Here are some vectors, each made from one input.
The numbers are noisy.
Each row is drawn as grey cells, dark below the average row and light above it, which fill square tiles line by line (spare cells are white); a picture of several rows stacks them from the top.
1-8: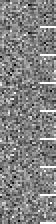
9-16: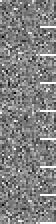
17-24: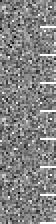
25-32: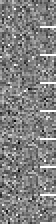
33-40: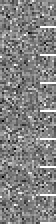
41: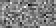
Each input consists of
one of 6 labels and a true/false value.
